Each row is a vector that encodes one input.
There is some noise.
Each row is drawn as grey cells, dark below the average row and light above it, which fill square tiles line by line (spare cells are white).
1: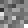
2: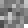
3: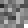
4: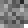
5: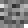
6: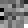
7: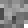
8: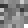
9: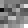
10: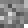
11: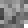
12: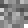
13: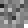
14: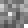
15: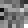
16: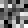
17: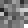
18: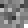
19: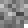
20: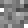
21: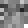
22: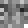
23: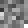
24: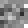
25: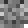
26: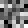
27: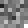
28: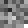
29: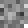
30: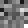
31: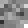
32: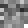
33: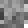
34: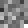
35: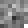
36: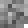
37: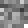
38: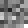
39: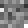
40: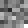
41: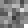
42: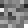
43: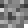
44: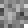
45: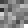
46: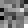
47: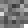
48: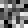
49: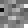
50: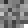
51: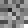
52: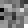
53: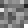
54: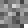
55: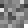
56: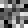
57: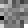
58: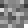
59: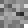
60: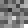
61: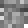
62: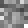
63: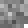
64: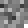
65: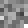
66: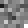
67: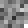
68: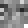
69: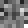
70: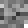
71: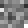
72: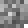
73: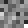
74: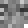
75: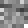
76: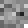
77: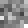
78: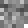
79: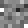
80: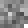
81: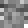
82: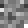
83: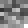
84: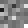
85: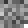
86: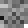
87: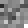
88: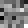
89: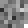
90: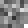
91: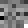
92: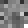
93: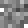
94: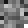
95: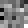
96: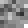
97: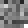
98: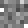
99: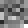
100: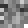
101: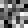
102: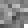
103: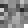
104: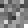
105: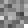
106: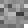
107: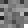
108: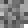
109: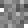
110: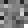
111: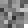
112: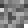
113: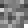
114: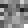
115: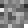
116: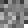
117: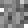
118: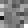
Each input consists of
a list of up to three points on a 5-point line.
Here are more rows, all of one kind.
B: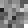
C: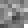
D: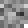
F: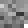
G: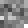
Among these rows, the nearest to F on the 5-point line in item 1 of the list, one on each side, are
C and D.
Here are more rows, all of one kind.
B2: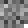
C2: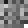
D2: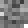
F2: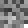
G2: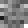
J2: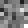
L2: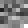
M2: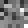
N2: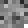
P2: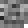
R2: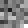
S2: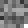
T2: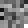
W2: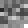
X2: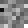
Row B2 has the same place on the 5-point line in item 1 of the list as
C2, D2, G2 and P2.
